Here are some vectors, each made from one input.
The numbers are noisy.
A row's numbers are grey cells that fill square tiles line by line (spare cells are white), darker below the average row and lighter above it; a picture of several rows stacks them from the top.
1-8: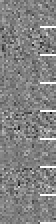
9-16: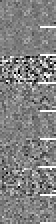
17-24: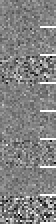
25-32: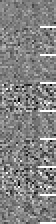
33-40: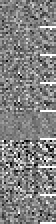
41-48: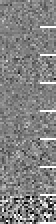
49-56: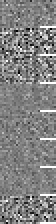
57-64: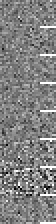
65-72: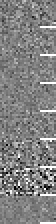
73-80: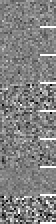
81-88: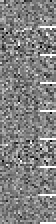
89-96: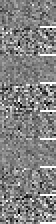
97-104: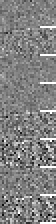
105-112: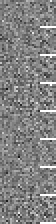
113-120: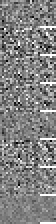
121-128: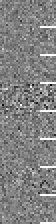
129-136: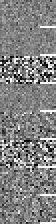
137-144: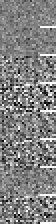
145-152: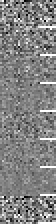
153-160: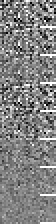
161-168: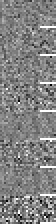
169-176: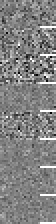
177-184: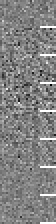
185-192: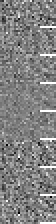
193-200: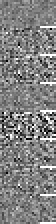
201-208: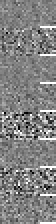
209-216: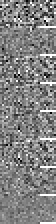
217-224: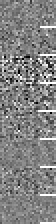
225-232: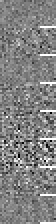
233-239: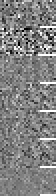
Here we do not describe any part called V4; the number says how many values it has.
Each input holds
a true/false value, together with either one of 12 labels, or a point on each of two 9-point lines and a value of V4.
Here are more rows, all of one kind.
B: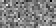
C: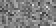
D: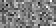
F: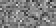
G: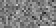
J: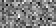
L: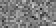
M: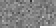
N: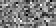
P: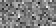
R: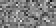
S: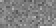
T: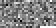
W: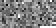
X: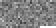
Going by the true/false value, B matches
M, S, T and X.
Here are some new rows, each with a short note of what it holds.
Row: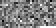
a point on each of two 9-point lines, a true/false value and a value of V4
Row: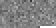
one of 12 labels and a true/false value
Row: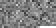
one of 12 labels and a true/false value
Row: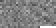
a point on each of two 9-point lines, a true/false value and a value of V4
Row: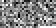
one of 12 labels and a true/false value
